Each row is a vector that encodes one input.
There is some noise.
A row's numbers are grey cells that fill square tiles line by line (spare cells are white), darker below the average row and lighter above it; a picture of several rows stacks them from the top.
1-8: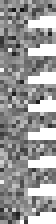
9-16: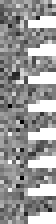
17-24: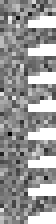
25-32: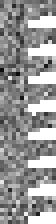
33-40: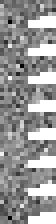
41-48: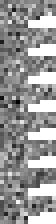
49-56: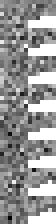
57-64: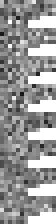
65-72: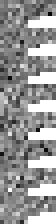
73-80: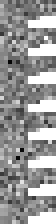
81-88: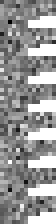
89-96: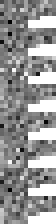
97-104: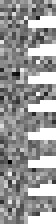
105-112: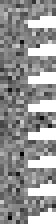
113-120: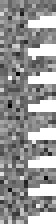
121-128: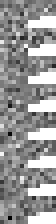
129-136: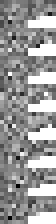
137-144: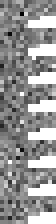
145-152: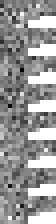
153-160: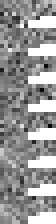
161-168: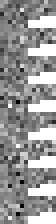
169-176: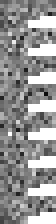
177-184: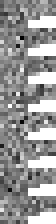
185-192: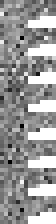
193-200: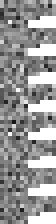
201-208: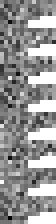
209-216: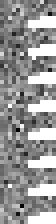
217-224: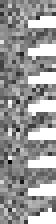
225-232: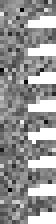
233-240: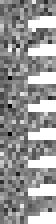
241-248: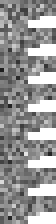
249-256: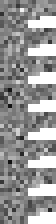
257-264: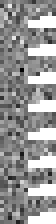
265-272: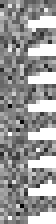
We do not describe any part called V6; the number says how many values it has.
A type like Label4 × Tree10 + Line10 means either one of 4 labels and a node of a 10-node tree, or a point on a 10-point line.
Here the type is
Bool × Bool × Bool × Bool × (Line7 + Tree11 × V6).
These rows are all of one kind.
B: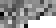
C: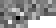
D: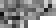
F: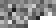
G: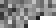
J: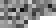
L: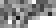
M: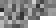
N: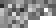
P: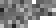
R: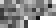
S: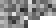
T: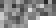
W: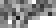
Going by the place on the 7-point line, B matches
F, G and N.
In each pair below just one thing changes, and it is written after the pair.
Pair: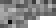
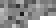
the node of the tree
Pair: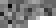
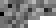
one of the four true/false values
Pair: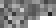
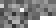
one of the four true/false values
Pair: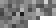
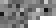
one of the four true/false values
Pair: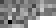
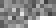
the node of the tree
